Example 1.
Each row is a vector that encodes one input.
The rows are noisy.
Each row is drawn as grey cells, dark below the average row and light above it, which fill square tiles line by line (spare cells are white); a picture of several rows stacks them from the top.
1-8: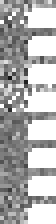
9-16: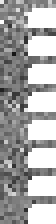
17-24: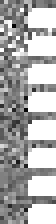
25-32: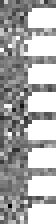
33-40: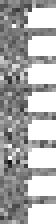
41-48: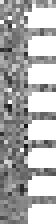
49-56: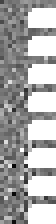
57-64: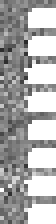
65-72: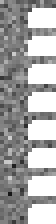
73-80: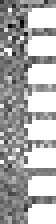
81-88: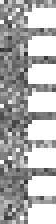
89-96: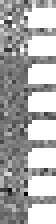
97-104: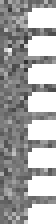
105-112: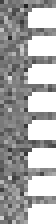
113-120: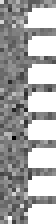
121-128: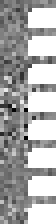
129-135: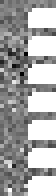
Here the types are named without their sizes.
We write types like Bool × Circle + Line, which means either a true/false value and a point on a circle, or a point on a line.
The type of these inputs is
Line × (Tree + Unit).
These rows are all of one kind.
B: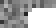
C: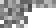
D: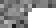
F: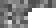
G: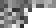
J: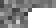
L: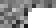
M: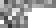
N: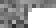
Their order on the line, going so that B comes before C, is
G, B, D, F, J, N, M, L, C.
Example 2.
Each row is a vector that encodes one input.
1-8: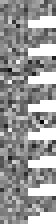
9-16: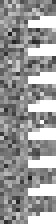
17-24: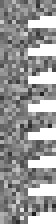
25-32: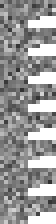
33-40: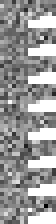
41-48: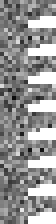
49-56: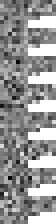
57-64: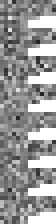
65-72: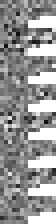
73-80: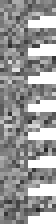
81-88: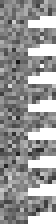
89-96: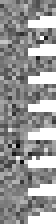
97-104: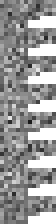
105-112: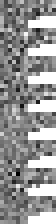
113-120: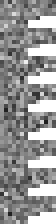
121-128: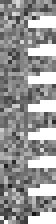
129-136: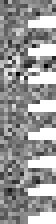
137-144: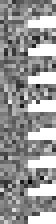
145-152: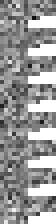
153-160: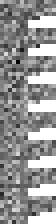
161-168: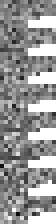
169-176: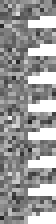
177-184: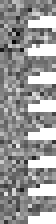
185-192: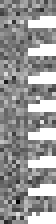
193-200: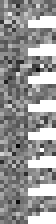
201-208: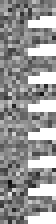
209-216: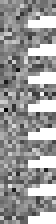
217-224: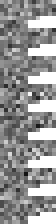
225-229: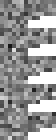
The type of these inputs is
Circle14 + Tree13.
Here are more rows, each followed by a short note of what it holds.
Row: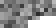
a point on a 14-point circle
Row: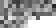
a point on a 14-point circle
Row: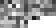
a node of a 13-node tree
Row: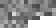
a node of a 13-node tree
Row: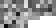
a point on a 14-point circle
